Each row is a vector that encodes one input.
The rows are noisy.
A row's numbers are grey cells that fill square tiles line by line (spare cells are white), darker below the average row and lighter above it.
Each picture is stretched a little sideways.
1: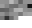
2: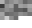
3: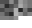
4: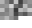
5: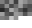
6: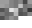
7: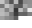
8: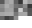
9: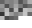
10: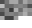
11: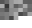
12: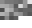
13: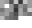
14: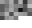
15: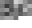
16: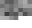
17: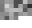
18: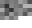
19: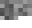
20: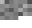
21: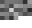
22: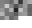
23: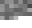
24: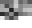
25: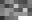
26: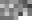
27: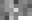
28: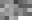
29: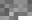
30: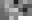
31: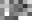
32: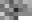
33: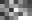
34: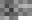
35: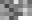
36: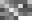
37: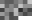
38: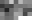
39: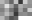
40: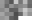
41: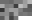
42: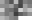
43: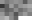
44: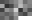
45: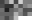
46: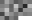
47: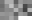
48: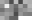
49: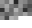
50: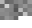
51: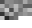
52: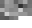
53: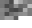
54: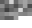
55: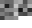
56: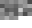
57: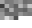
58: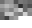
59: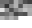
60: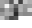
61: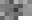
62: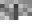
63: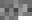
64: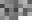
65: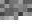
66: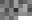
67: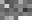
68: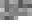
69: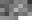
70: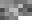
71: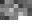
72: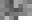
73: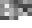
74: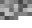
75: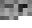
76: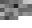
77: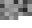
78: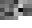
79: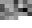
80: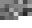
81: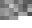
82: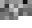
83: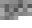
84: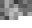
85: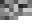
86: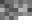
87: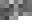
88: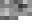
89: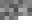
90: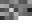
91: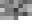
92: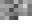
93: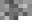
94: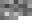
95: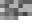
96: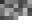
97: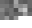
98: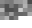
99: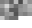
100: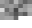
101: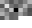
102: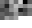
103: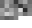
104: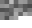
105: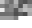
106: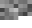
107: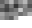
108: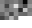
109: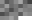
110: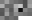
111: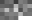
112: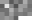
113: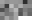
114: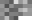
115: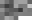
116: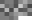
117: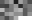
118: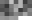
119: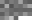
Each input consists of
one of 9 labels, together with either a point on a 10-point circle, or a fixed value.
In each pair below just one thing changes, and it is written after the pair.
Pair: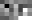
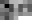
the place on the 10-point circle
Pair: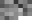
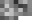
the place on the 10-point circle
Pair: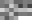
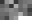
the label
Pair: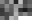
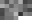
the place on the 10-point circle
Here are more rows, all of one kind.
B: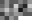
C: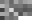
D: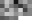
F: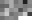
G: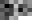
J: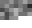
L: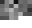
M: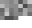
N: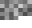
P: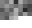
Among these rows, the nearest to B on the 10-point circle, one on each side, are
D and F.
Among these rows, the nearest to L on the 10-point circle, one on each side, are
D and P.
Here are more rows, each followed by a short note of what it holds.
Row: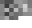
one of 9 labels
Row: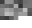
a point on a 10-point circle and one of 9 labels
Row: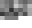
one of 9 labels
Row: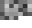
a point on a 10-point circle and one of 9 labels
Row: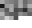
one of 9 labels
